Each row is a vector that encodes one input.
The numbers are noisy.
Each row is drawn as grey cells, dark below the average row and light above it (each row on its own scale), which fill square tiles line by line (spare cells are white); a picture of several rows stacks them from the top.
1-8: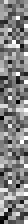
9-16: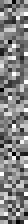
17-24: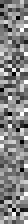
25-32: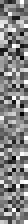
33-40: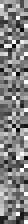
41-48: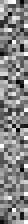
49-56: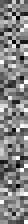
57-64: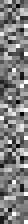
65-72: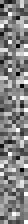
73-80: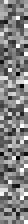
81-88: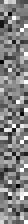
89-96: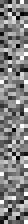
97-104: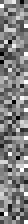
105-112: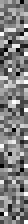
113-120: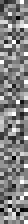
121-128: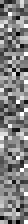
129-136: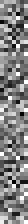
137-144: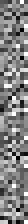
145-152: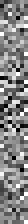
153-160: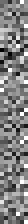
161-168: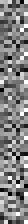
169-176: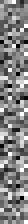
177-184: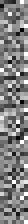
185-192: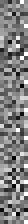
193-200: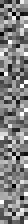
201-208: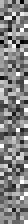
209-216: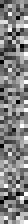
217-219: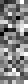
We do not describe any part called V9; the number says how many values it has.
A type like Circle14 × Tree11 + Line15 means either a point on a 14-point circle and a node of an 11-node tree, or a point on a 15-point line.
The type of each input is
List2(Bool × V9).
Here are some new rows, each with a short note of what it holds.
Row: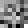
a list of two items
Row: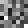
the empty list
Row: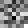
a list of two items
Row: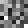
the empty list
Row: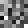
the empty list
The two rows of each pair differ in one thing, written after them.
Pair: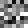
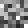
the true/false value in item 1 of the list
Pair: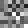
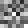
the value of V9 in item 1 of the list
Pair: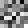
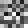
the true/false value in item 2 of the list
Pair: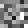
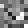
the value of V9 in item 1 of the list
